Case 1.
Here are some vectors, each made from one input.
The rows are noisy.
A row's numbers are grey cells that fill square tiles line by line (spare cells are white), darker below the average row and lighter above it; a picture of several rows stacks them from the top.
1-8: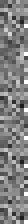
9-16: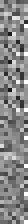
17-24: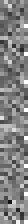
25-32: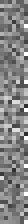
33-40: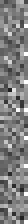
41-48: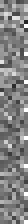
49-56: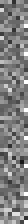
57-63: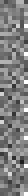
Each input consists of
a point on a 9-point line.
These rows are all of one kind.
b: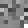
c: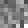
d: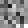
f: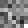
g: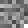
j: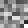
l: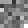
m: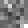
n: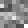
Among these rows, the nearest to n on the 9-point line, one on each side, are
g and j.
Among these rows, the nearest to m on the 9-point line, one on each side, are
g and l.
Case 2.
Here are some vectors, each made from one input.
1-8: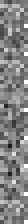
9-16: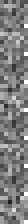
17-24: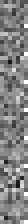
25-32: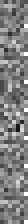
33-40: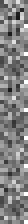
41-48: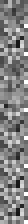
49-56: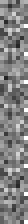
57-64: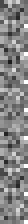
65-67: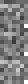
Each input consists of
a point on an 11-point line.
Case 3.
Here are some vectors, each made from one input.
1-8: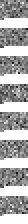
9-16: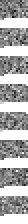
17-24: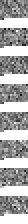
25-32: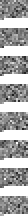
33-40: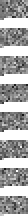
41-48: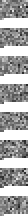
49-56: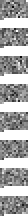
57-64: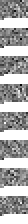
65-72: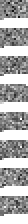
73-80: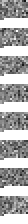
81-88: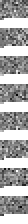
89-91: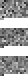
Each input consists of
a point on each of two 14-point lines.
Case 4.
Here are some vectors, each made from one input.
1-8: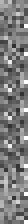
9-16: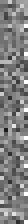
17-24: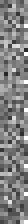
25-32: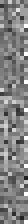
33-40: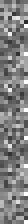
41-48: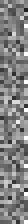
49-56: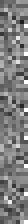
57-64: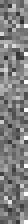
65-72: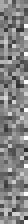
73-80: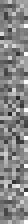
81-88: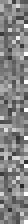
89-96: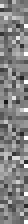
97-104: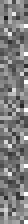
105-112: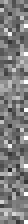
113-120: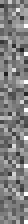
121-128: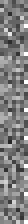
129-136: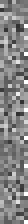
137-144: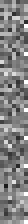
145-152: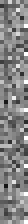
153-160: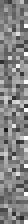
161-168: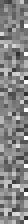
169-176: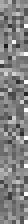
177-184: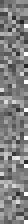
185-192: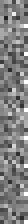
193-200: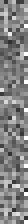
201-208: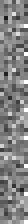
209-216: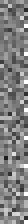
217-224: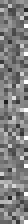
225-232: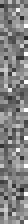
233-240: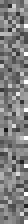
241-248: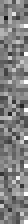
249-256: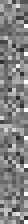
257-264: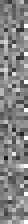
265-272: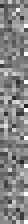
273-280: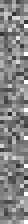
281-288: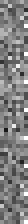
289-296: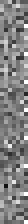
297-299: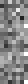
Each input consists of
a point on a 15-point line.
